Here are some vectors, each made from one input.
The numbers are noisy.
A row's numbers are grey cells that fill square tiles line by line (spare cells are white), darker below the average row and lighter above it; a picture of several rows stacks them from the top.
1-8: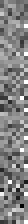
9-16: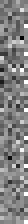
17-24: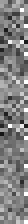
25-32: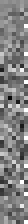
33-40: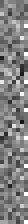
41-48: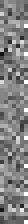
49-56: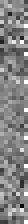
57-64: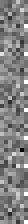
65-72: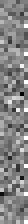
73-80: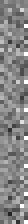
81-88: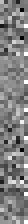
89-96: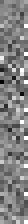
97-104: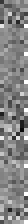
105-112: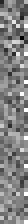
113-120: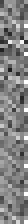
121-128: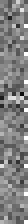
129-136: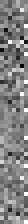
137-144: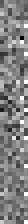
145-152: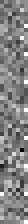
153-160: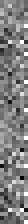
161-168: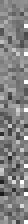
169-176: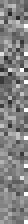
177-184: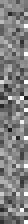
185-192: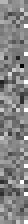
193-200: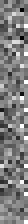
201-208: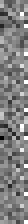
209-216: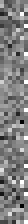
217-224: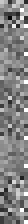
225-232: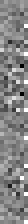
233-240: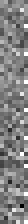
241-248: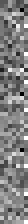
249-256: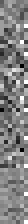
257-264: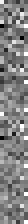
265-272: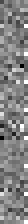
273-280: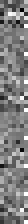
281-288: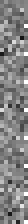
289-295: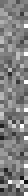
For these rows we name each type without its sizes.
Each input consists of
a point on a line and a true/false value.
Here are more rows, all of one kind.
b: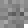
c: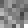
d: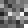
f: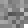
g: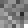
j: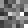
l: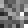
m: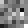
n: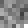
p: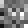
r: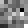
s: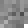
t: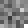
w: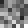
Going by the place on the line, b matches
f, m, r and s.
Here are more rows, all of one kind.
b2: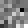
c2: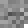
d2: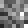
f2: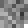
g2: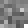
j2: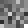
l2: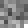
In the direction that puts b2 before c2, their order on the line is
l2, b2, f2, c2, g2, d2, j2.
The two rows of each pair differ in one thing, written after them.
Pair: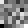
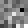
the place on the line
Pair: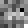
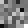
the place on the line
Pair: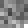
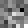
the true/false value
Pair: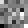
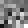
the place on the line
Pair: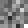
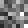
the true/false value
